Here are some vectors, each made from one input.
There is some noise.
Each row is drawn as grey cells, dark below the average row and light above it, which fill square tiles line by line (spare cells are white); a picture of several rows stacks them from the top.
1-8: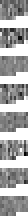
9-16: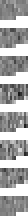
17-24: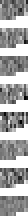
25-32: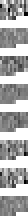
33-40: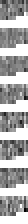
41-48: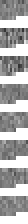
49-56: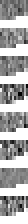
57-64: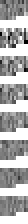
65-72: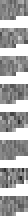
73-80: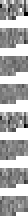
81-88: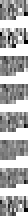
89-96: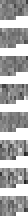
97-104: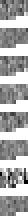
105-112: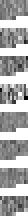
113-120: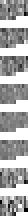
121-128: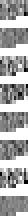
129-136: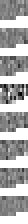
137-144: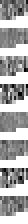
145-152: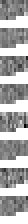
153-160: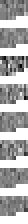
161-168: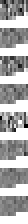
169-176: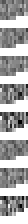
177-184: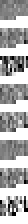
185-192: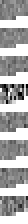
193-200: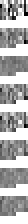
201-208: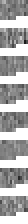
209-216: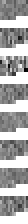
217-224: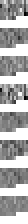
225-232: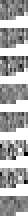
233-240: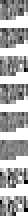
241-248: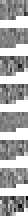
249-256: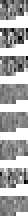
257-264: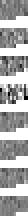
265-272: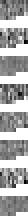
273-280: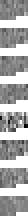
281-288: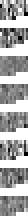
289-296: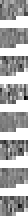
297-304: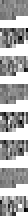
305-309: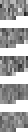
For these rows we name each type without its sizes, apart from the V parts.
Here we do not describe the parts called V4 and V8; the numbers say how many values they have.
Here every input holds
a node of a tree, together with either a point on a line and a value of V4, or a value of V8.
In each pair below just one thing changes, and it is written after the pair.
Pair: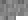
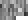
the place on the line
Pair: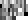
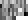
the value of V4
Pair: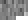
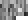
the value of V4
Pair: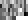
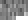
the node of the tree
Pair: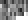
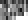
the place on the line
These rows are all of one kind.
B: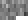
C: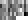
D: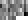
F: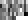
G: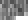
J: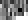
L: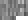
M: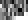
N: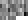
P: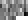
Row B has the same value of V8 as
M and N.
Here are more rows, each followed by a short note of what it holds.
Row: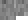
a point on a line, a node of a tree and a value of V4
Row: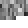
a point on a line, a node of a tree and a value of V4
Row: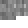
a point on a line, a node of a tree and a value of V4
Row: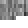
a node of a tree and a value of V8
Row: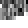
a node of a tree and a value of V8
